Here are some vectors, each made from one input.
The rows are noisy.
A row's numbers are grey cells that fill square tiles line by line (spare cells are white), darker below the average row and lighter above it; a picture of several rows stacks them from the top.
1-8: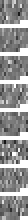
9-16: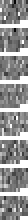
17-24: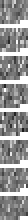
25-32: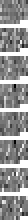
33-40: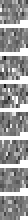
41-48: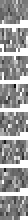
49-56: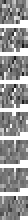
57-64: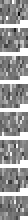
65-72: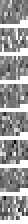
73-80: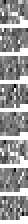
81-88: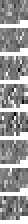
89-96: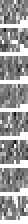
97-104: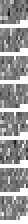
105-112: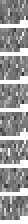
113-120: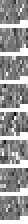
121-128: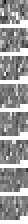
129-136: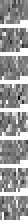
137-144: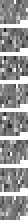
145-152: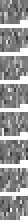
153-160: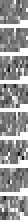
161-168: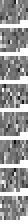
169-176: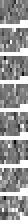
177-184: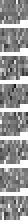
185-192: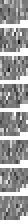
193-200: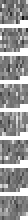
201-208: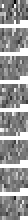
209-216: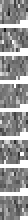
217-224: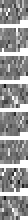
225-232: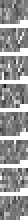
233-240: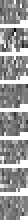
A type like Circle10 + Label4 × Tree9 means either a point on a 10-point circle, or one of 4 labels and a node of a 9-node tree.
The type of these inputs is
(Bool × Bool × Bool + Unit) × Circle16 + Line10.
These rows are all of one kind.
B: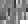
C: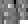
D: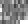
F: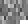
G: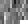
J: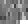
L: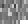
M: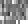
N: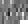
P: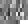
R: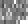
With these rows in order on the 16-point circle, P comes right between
N and R.
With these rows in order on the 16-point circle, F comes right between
C and L.
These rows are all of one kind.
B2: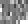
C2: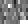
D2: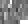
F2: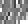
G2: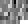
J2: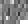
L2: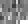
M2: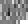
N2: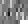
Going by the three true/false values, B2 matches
D2 and L2.
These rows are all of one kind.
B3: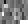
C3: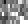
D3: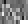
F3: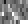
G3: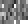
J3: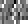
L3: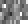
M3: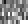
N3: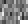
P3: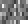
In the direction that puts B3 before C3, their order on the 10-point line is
J3, G3, P3, L3, N3, B3, D3, F3, M3, C3.
